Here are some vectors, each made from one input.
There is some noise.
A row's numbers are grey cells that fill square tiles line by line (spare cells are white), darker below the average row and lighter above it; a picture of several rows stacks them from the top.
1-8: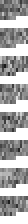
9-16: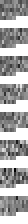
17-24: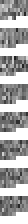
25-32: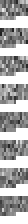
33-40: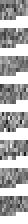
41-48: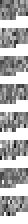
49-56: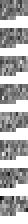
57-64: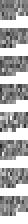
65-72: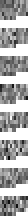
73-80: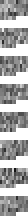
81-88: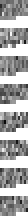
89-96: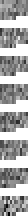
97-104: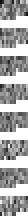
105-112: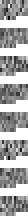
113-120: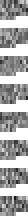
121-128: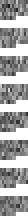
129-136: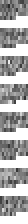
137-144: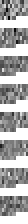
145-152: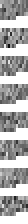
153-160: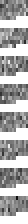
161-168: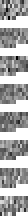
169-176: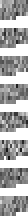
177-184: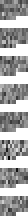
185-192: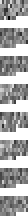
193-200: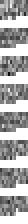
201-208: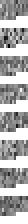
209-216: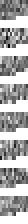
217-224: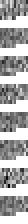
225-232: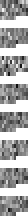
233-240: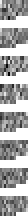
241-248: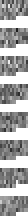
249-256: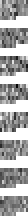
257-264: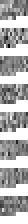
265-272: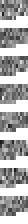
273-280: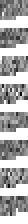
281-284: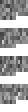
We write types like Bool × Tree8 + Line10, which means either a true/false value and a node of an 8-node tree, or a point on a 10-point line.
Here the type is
Line11 × (Tree10 + Unit) + Tree18.
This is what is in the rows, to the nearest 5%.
About 55% of them hold a point on an 11-point line, together with either a fixed value, or a node of a 10-node tree. The rest hold a node of an 18-node tree.
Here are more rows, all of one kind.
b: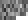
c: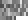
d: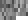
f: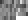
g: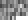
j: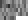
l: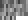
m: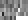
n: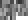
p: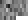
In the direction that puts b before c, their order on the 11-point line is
g, l, b, n, p, j, d, f, m, c.
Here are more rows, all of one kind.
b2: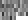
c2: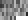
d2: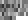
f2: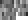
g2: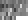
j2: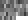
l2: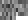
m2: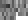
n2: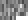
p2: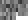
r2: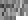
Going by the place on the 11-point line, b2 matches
c2, d2 and r2.
